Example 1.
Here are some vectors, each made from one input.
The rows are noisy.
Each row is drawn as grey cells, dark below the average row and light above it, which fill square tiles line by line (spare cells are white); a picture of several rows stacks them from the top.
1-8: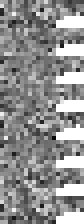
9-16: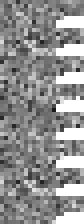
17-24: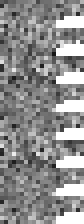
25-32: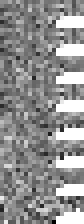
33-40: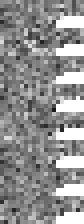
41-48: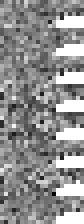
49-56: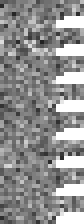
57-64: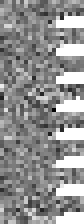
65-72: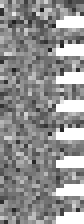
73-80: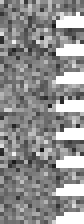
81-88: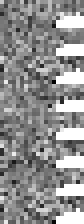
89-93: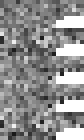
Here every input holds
a point on a 9-point line.
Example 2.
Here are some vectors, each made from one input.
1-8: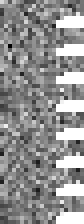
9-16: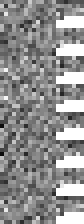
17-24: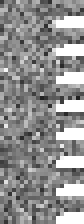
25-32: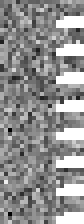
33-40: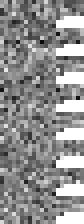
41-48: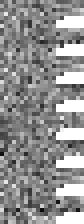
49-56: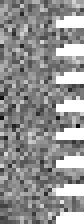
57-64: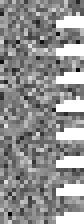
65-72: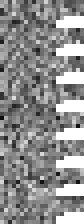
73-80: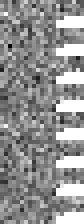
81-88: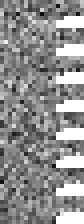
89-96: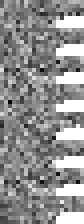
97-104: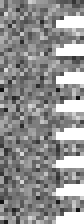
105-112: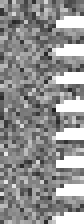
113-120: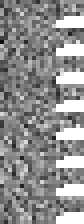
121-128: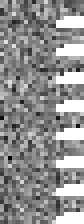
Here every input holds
a point on a 19-point circle.
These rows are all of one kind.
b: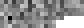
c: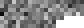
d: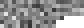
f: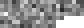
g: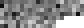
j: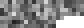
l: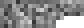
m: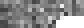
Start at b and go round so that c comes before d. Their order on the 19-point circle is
b, g, l, m, j, c, d, f.
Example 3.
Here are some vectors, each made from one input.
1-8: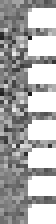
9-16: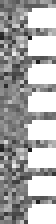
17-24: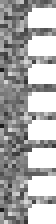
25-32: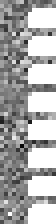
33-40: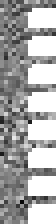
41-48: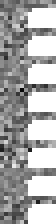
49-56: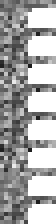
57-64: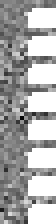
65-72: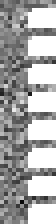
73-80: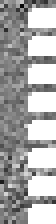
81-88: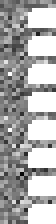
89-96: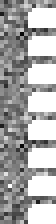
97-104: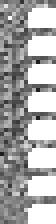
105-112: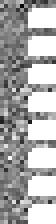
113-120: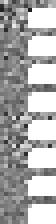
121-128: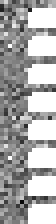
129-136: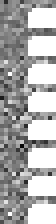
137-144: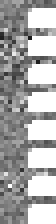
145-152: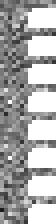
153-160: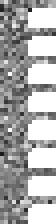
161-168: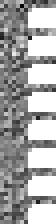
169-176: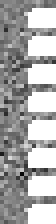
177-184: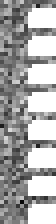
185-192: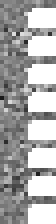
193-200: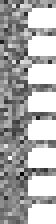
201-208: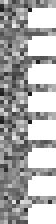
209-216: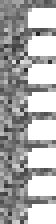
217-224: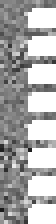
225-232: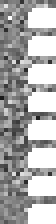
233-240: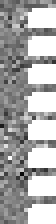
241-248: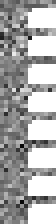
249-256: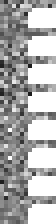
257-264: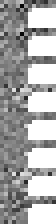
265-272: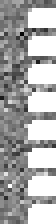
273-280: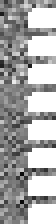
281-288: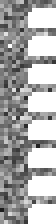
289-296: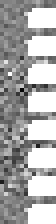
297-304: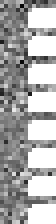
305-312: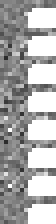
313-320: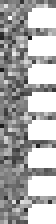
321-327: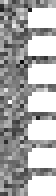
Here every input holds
a node of a 12-node tree.
